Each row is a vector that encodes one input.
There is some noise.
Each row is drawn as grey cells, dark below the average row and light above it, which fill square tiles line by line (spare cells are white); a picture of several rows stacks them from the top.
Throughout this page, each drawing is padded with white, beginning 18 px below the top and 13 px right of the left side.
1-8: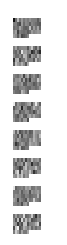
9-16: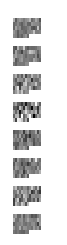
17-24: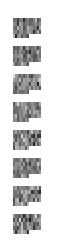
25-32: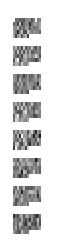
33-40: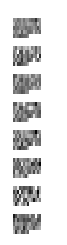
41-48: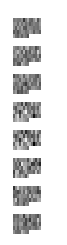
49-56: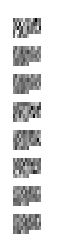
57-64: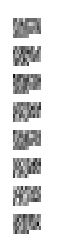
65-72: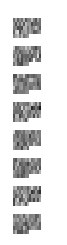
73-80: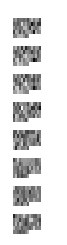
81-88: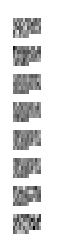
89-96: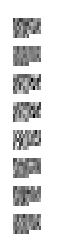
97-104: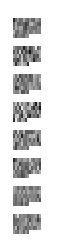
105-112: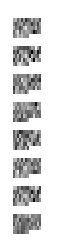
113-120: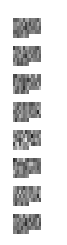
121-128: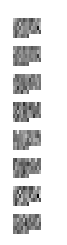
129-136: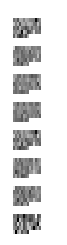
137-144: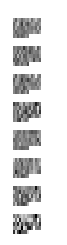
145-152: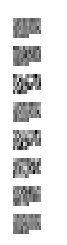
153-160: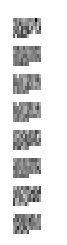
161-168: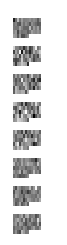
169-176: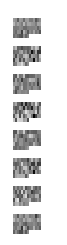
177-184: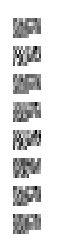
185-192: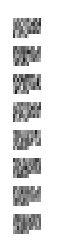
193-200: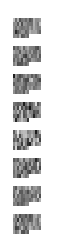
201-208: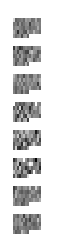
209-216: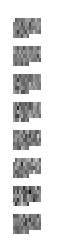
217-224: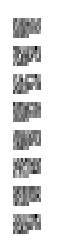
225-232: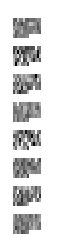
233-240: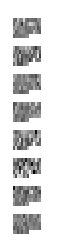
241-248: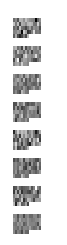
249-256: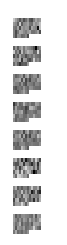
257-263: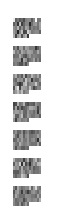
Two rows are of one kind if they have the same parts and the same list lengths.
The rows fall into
2 kinds.
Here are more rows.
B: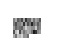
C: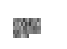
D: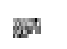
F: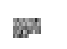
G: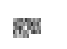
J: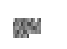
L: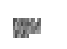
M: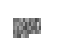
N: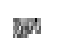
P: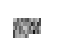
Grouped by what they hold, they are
B, G, P
C, D, F, J, L, M, N

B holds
a point on a 5-point circle and a true/false value.
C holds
a node of a 16-node tree.
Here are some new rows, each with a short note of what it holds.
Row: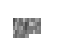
a node of a 16-node tree
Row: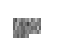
a node of a 16-node tree
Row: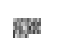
a point on a 5-point circle and a true/false value
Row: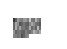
a node of a 16-node tree
